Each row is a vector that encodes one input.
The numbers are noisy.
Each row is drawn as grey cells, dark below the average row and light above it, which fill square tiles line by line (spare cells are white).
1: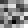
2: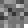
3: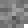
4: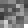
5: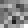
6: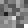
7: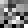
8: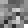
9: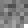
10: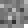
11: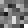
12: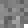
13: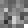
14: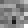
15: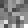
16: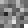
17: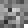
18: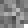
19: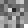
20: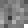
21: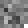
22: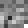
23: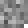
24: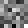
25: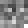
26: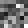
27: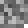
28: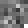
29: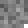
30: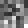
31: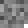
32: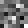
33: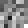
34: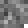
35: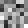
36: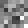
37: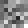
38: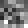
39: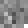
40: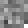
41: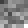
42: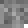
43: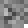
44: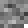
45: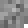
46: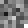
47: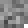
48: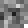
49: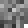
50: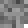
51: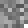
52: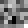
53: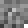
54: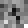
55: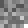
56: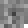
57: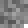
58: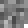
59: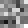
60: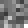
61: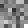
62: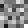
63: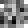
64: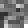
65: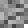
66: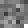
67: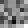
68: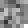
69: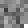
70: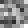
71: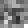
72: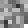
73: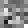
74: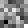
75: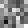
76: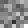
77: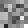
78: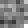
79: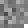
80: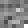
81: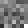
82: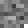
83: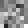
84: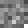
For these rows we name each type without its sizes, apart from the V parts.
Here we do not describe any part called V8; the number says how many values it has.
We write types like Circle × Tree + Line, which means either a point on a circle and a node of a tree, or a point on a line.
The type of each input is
(Line + V8) × Tree.
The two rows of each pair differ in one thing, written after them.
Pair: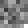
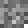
the place on the line
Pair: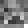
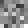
the node of the tree
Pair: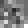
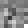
the place on the line
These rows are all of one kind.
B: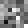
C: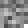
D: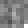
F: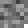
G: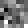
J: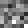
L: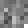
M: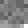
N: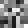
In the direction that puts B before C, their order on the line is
J, B, L, D, C, G, F, N, M.
